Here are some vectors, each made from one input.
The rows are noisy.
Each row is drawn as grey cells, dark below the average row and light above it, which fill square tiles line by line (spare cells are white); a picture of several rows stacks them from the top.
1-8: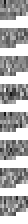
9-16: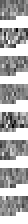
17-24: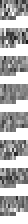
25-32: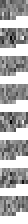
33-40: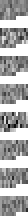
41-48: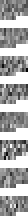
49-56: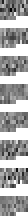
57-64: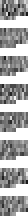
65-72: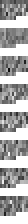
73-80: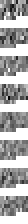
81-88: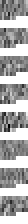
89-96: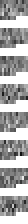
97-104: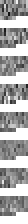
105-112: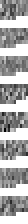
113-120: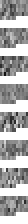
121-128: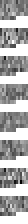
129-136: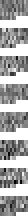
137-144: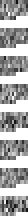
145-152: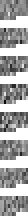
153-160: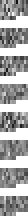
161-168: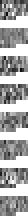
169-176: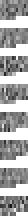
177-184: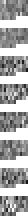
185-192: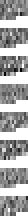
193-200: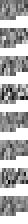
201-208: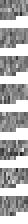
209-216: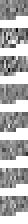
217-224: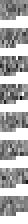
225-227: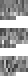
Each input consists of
a true/false value, together with either a point on a 5-point line, or a point on a 6-point line.
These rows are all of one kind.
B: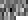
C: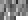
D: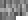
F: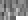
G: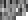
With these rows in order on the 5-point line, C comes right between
D and G.
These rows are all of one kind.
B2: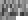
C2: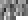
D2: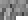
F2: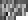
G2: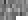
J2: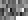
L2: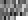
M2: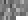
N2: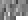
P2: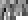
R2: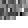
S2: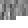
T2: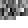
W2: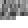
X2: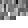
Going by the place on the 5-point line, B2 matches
G2, M2, P2 and T2.
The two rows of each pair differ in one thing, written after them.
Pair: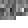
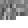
the true/false value
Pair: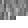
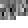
the true/false value
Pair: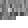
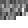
the true/false value
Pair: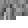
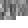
the place on the 5-point line
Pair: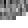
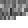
the true/false value
